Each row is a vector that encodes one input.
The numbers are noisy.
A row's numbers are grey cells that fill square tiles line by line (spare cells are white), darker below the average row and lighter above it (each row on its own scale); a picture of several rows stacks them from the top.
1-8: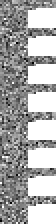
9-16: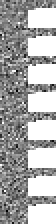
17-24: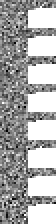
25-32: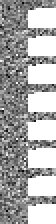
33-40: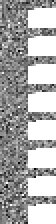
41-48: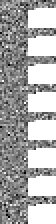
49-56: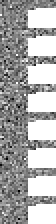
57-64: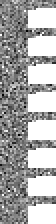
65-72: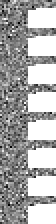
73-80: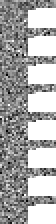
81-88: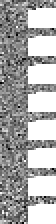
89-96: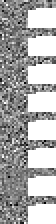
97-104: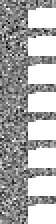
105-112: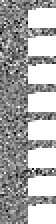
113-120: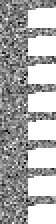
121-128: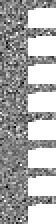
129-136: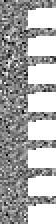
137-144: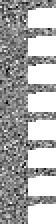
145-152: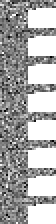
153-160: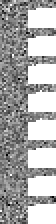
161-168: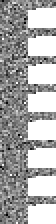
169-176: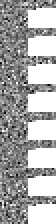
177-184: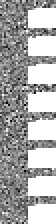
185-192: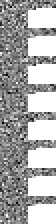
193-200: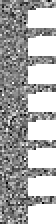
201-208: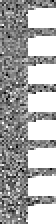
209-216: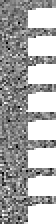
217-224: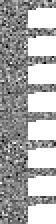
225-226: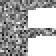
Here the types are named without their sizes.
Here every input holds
either a point on a circle, or two labels, a point on a line and three true/false values.
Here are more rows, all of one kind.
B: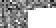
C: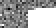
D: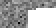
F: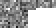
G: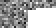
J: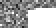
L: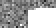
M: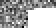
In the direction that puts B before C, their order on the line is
G, D, F, L, M, J, B, C.
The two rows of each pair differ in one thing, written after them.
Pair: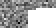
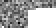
the place on the line
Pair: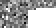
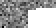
one of the two labels
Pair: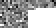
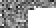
one of the two labels
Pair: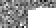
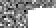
the place on the line
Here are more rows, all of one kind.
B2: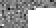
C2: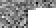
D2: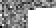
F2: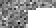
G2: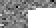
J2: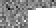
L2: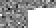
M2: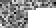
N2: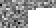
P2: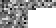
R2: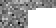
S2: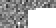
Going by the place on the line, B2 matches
D2 and G2.
